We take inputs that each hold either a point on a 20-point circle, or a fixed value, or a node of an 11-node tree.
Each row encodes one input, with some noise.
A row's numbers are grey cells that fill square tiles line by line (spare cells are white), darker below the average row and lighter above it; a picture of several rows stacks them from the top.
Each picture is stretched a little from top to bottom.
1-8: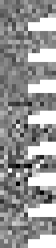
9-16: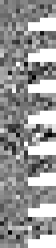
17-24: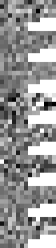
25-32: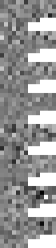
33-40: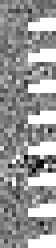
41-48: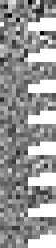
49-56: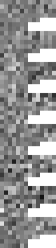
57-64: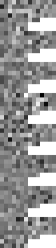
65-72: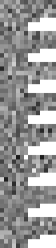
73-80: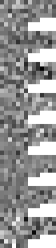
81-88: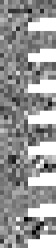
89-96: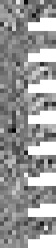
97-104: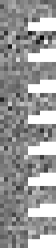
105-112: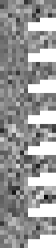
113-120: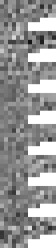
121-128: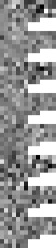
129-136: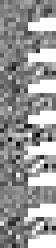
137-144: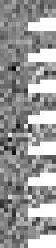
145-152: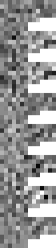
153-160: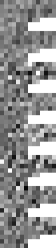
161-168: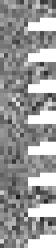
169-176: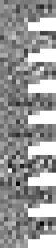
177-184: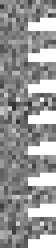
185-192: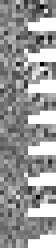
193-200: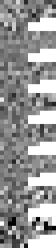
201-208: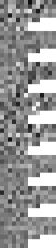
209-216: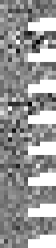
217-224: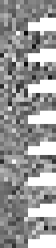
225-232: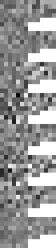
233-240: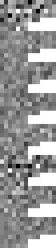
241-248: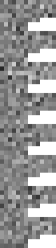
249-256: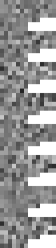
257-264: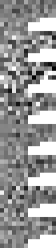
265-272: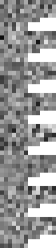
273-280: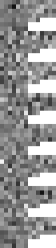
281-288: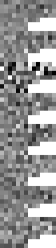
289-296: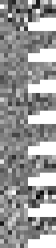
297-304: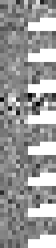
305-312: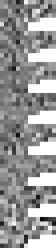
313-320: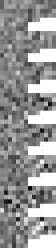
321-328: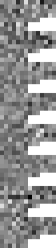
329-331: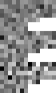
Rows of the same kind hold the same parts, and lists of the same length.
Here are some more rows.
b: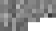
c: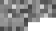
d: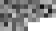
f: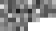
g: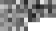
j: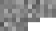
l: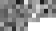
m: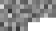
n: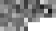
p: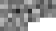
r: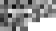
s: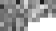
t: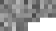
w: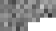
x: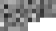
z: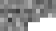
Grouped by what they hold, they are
b, c, j, l, m, r, s, t, w
d, f, g, n, p, z
x

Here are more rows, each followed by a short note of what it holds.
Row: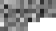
a fixed value
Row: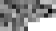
a node of an 11-node tree
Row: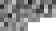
a node of an 11-node tree
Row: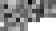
a fixed value
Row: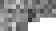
a node of an 11-node tree
